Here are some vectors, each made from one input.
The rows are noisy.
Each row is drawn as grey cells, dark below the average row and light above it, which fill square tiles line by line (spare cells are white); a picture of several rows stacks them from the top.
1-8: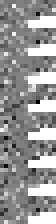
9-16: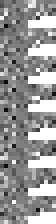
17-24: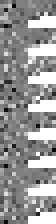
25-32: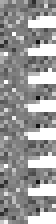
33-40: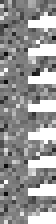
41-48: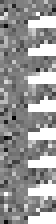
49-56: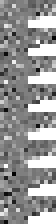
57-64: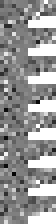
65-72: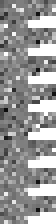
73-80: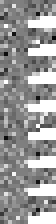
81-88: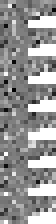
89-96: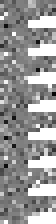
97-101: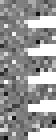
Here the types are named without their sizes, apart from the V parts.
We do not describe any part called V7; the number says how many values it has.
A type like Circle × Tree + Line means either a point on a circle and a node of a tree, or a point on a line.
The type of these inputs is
Bool × Bool × Bool × Bool × (Line + V7).
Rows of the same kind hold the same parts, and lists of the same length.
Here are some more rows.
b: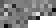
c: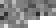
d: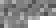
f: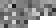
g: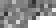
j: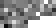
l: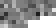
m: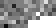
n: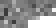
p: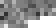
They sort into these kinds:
b, f, j, m
c, d, g, l, n, p

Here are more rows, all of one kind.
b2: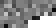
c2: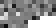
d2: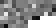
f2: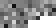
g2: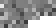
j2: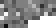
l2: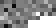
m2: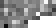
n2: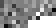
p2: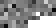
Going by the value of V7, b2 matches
c2, d2, j2 and l2.
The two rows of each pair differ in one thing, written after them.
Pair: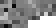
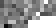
the value of V7
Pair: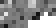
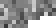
the value of V7
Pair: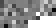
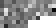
one of the four true/false values
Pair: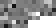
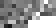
the value of V7
